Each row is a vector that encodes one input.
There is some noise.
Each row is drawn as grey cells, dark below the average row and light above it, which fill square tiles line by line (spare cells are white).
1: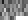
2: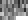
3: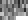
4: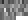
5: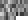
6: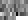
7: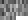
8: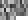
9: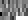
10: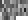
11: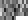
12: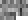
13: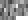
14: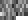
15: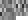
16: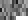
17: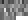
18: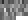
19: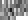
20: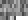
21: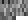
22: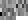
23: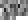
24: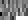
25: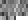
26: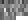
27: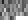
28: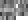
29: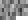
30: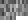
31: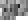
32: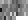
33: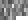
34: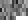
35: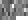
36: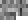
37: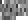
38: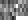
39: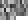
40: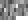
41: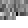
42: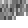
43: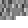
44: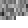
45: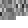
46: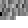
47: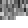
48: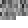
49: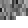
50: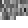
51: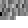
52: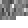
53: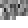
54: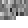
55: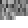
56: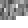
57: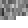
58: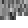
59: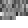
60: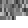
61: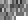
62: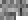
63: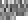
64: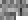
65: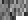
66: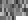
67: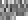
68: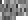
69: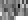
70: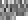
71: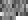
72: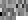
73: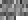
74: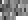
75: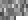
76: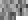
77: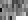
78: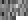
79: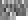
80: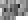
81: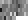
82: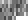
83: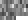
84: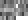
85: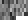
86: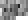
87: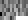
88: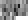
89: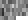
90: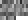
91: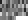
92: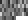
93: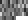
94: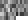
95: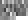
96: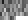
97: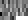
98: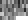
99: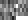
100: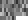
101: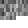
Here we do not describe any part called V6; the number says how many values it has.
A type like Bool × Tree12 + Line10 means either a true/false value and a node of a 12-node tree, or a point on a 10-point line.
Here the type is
Line5 × (Tree7 + V6).
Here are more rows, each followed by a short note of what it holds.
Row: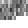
a point on a 5-point line and a value of V6
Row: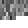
a point on a 5-point line and a node of a 7-node tree
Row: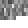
a point on a 5-point line and a node of a 7-node tree
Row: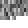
a point on a 5-point line and a value of V6
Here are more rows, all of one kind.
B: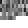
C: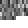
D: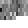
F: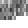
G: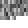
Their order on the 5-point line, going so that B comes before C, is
G, F, D, B, C.
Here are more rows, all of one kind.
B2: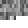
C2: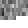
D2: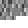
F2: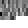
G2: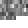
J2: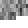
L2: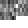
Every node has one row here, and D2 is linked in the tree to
B2 and F2.
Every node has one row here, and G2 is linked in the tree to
B2 and J2.
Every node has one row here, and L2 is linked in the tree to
C2.
